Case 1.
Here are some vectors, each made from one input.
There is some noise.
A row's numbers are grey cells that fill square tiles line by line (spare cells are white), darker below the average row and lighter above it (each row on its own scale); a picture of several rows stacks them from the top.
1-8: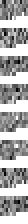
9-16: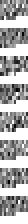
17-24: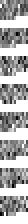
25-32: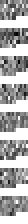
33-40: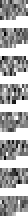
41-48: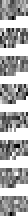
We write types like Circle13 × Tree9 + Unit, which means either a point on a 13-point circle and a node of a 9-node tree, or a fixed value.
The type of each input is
List2(Line5).
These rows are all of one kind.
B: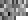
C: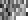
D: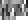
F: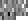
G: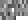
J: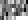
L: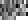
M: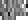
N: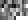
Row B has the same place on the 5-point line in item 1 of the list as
F and G.
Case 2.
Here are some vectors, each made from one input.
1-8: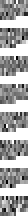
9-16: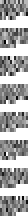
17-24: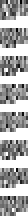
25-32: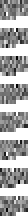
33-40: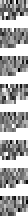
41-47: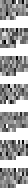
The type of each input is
Bool × Bool × Bool + Line6.
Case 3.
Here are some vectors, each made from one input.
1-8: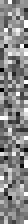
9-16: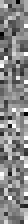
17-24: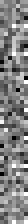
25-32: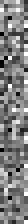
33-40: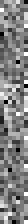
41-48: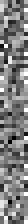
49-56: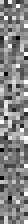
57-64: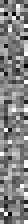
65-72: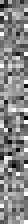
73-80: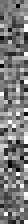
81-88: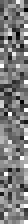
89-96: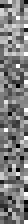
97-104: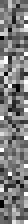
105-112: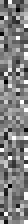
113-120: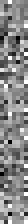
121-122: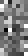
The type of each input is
Bool × Bool × Bool × Label5.
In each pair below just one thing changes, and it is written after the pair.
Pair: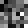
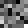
the label
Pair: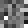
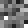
one of the three true/false values
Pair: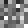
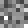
the label
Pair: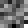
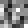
one of the three true/false values
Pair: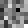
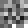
one of the three true/false values
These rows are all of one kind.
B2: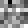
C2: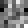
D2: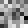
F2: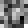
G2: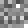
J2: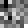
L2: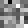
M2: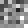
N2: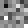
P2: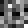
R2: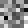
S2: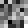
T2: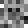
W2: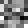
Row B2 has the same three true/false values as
G2, L2 and N2.
